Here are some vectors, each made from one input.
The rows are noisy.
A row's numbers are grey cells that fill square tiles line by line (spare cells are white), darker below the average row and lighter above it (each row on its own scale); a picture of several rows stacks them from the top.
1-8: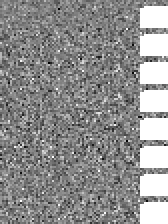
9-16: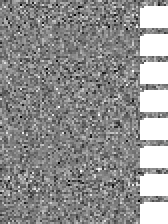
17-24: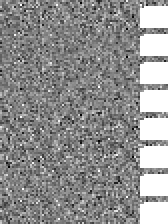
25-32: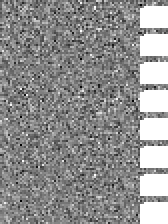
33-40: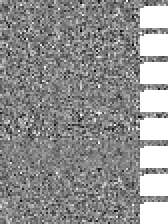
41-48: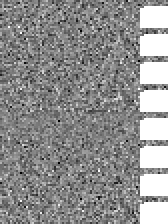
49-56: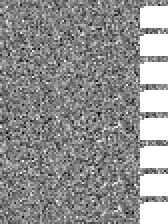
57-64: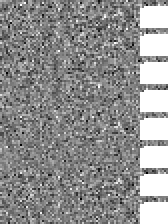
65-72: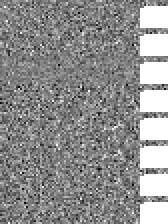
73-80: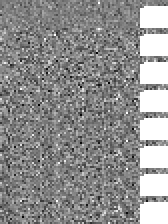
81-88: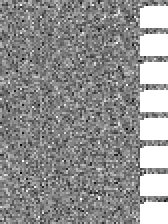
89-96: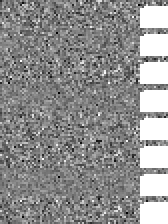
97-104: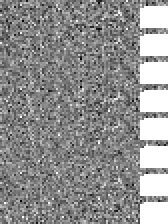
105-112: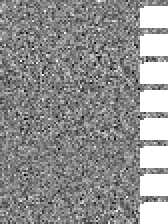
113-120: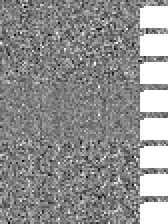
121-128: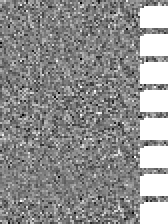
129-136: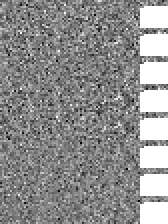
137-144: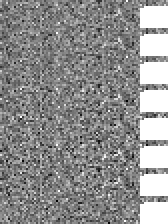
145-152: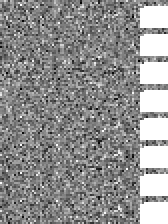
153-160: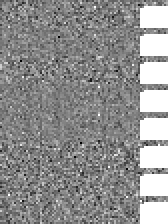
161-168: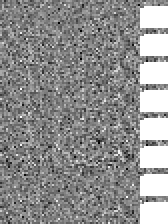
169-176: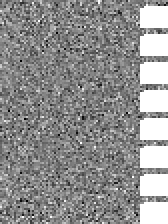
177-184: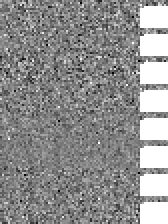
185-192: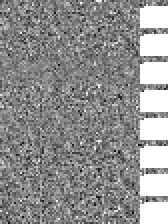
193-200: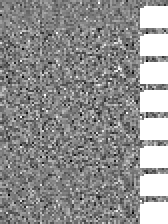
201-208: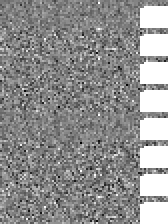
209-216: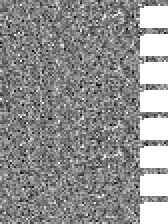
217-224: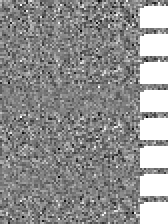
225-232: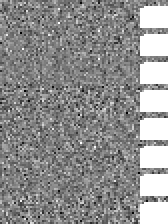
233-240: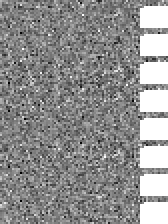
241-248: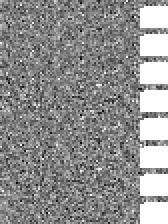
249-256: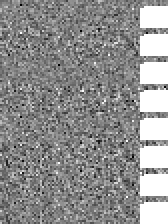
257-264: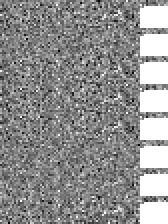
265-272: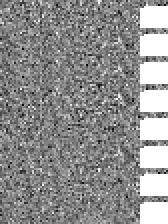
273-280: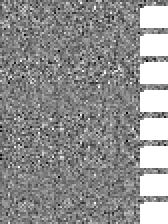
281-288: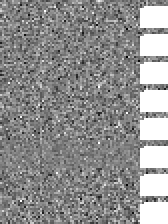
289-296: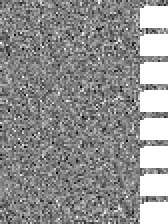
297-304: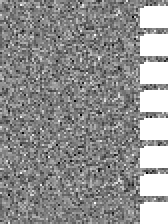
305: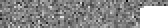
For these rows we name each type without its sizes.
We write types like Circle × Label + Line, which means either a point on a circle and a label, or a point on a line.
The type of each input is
Tree × (Tree + Unit) × (Tree + Unit).
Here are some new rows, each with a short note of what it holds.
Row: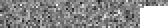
a node of a tree
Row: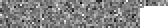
a node of a tree
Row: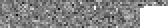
a node of each of three trees
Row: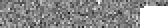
a node of each of three trees
